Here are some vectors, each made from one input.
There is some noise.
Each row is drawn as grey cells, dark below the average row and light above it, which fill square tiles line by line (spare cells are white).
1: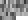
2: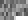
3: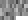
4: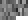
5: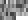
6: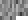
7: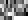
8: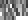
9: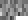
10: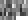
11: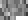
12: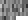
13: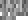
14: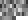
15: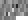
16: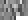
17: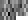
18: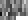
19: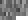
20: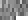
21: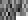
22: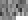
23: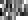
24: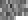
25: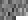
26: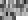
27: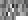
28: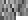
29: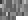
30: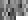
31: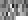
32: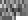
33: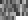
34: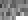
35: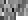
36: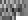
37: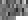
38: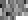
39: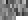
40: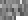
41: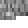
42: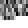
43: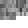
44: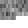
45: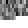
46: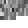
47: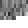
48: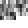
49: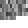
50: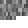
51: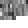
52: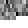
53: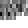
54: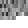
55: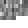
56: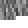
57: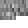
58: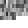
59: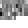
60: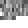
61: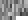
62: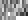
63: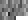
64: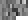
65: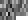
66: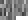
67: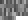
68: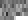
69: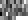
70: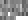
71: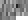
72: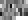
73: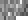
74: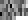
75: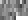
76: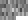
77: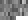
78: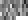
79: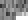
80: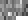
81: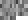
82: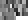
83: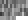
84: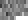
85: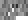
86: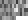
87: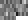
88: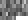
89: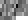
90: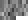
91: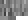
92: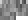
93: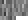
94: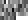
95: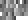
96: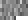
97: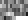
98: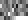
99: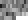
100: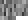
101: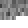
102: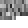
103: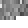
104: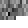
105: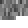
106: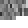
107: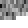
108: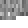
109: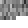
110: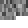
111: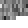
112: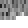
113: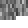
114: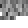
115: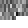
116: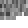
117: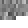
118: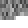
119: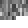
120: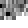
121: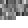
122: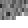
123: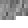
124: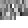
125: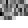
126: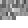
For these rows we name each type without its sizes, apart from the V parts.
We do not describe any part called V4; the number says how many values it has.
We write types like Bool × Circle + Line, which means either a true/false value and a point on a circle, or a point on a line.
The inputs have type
Circle + Line × V4.
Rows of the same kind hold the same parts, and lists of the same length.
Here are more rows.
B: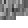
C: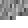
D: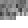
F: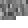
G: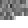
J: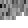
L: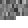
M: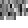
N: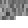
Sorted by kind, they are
B, C, D, G, J, M, N
F, L

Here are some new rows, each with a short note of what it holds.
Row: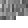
a point on a circle
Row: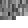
a point on a line and a value of V4
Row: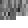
a point on a line and a value of V4
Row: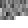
a point on a circle
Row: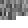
a point on a line and a value of V4
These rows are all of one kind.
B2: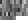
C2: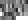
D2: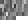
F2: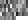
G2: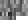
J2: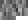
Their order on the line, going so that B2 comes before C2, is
J2, D2, B2, G2, C2, F2.
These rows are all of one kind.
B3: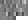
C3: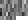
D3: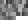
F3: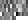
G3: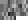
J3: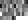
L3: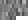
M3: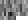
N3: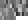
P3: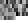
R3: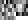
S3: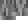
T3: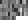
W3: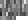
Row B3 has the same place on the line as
L3, N3 and P3.
